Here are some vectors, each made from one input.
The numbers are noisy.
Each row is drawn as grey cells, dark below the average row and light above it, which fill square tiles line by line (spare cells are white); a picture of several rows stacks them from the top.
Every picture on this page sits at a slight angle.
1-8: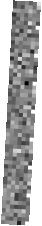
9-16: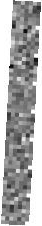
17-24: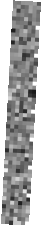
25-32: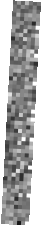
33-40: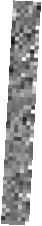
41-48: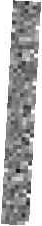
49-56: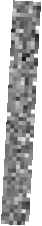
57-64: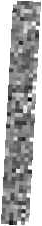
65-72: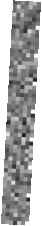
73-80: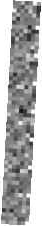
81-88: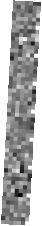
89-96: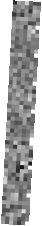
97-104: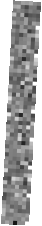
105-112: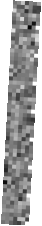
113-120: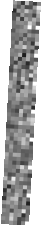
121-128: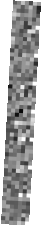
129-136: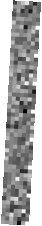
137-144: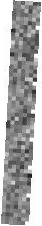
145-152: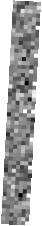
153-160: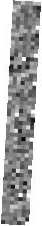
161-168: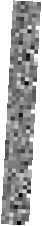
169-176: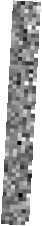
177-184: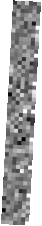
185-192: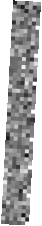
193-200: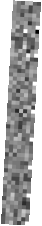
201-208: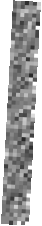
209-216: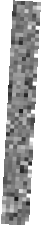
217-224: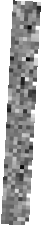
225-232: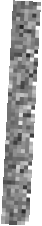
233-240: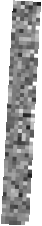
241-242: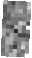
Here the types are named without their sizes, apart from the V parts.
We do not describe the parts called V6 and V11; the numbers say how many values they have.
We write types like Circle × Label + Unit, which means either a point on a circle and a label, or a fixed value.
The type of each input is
List(Line) × V6 × V11.
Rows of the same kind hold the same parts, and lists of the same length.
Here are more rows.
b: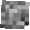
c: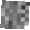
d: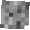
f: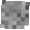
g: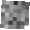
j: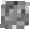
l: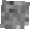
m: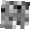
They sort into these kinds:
b, j
c, f, l
d, g, m

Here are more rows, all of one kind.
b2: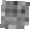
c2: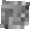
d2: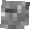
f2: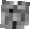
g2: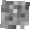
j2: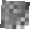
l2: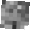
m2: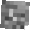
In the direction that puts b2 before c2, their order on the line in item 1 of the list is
m2, b2, d2, l2, f2, j2, g2, c2.
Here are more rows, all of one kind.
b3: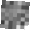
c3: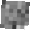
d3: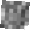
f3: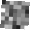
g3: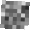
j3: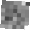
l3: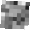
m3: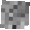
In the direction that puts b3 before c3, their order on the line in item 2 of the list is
f3, b3, c3, l3, d3, j3, g3, m3.
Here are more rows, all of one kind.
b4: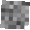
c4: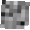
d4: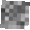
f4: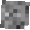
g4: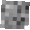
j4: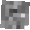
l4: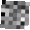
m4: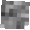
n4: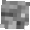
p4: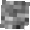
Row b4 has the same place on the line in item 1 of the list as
d4, m4 and n4.
